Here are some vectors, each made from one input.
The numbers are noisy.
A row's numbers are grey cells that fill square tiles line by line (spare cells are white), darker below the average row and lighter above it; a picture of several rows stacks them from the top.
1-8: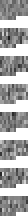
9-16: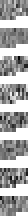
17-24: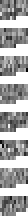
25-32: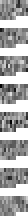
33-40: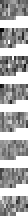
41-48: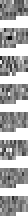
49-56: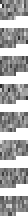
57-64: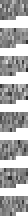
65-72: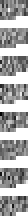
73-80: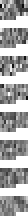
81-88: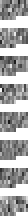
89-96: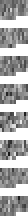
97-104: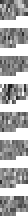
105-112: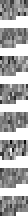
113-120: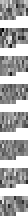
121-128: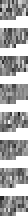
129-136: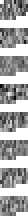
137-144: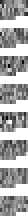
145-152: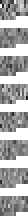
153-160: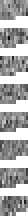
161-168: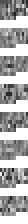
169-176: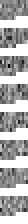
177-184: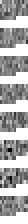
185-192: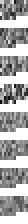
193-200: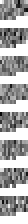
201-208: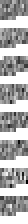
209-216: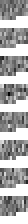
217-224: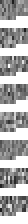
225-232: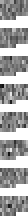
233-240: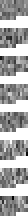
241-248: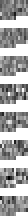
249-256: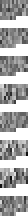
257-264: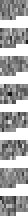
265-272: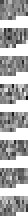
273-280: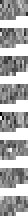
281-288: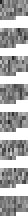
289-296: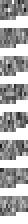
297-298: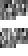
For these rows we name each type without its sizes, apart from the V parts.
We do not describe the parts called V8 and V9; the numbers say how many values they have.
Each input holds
four true/false values and a value of V9, together with either a point on a circle, or a value of V8.
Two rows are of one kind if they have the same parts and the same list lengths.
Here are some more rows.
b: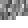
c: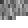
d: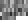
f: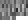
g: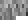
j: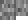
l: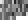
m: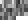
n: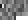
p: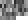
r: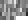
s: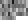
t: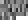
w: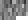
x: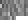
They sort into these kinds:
b, c, d, j, m, n, p, w
f, g, l, r, s, t, x

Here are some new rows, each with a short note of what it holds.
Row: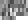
a point on a circle, four true/false values and a value of V9
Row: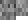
a point on a circle, four true/false values and a value of V9
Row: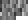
a point on a circle, four true/false values and a value of V9
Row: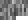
a point on a circle, four true/false values and a value of V9
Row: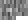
a point on a circle, four true/false values and a value of V9
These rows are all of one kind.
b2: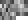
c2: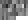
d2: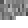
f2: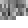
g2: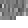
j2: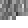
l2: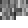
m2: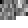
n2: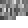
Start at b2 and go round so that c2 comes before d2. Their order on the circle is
b2, m2, c2, d2, f2, j2, l2, n2, g2.
